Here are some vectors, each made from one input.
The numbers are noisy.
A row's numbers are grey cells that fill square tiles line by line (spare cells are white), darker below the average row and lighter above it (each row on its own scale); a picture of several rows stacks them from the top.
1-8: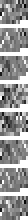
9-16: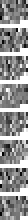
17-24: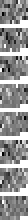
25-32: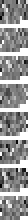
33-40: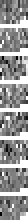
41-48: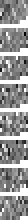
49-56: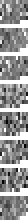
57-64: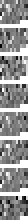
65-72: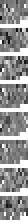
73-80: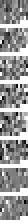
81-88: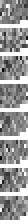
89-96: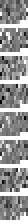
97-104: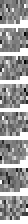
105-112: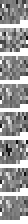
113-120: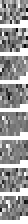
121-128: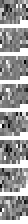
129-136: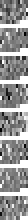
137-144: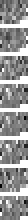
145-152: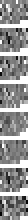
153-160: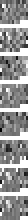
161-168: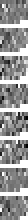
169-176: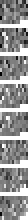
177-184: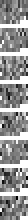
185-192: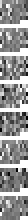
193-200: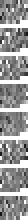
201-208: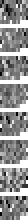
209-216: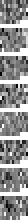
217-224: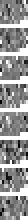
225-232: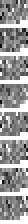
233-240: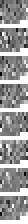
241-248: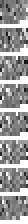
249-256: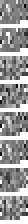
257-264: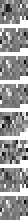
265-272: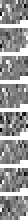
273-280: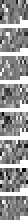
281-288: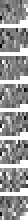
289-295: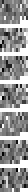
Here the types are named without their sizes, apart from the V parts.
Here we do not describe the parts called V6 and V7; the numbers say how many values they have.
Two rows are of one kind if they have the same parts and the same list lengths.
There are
2 kinds of row.
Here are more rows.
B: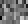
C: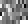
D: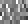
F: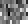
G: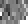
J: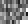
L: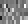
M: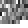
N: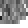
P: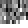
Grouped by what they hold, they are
B, F, G, J, L, N, P
C, D, M

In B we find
a label and a value of V7.
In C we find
a true/false value and a value of V6.
